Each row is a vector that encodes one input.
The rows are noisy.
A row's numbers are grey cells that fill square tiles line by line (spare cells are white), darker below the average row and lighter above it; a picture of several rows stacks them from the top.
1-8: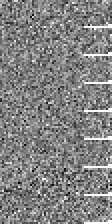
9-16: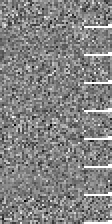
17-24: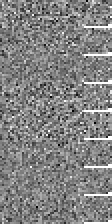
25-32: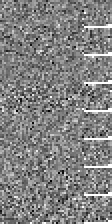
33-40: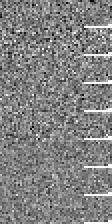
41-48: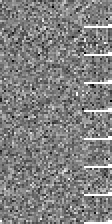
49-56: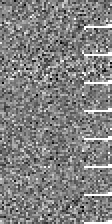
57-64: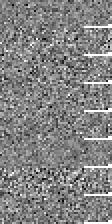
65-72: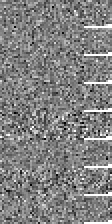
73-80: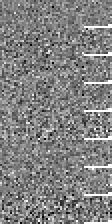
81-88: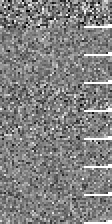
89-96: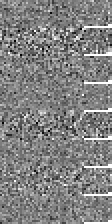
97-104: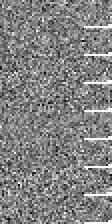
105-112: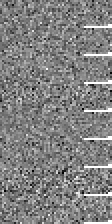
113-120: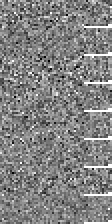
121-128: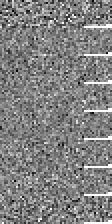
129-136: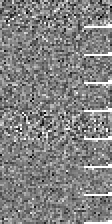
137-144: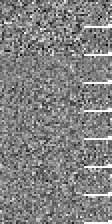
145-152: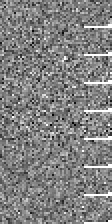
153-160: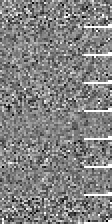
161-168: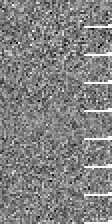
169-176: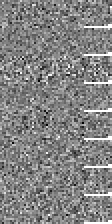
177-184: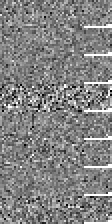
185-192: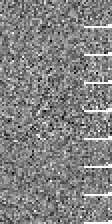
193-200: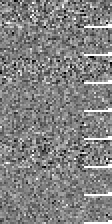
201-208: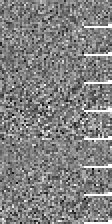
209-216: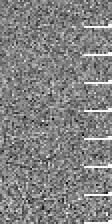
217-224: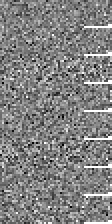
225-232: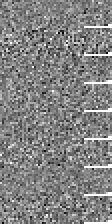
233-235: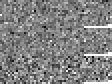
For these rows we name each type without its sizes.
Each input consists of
a point on each of three circles and a point on a line, together with either a point on a circle, or a fixed value.
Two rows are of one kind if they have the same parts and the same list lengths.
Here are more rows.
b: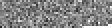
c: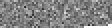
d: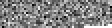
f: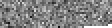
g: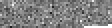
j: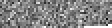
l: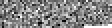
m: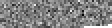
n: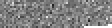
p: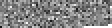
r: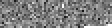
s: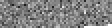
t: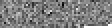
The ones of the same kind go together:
b, c, d, j, l, p, r, s
f, g, m, n, t

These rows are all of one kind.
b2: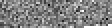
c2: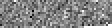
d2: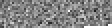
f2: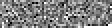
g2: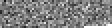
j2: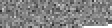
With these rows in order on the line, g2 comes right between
b2 and j2.
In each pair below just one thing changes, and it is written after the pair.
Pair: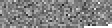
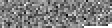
the place on the line
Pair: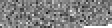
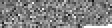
the place on the line
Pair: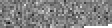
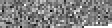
the place on one of the three circles
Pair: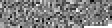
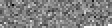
the place on the line
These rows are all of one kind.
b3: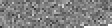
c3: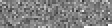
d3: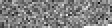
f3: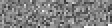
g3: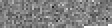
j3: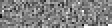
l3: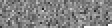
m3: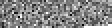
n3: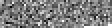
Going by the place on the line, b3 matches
d3, g3 and n3.
